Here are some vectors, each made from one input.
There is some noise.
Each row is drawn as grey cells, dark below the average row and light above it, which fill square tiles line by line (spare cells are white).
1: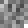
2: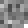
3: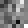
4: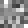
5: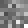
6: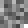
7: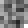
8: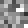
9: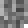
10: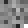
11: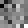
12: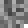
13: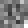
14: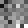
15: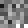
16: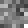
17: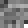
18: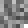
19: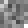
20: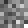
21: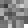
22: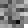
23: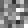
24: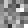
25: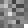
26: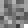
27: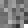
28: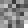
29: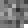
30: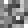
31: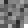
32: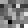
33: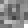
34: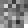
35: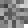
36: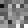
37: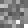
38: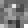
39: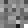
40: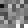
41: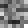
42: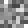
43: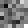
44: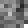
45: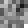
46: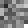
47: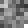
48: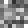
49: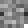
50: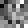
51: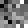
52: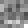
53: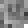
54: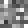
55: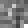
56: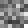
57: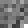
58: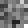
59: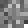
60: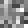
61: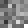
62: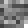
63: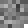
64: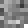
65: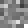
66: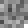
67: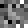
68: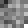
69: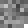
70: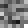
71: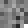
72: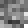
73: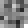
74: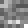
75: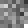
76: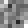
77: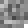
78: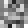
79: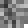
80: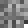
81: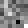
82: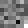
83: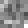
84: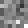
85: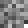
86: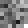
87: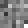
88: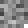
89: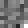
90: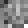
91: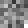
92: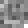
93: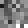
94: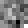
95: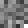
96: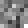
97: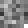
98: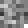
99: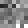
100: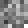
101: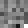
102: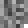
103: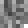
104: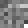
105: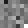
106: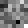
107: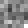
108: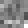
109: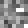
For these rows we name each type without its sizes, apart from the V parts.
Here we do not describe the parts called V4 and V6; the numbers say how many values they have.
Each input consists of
a point on a line, a value of V4 and a value of V6, together with either a fixed value, or three true/false values.
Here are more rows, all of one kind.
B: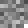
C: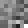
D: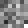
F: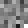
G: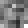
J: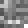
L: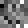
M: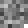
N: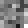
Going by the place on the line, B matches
J and M.
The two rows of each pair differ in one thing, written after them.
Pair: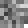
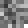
the value of V6
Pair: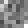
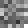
the place on the line
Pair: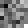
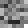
the value of V4
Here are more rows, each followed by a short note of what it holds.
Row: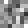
a point on a line, a value of V4 and a value of V6
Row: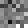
a point on a line, a value of V4 and a value of V6
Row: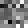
a point on a line, a value of V4 and a value of V6
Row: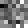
a point on a line, a value of V4 and a value of V6
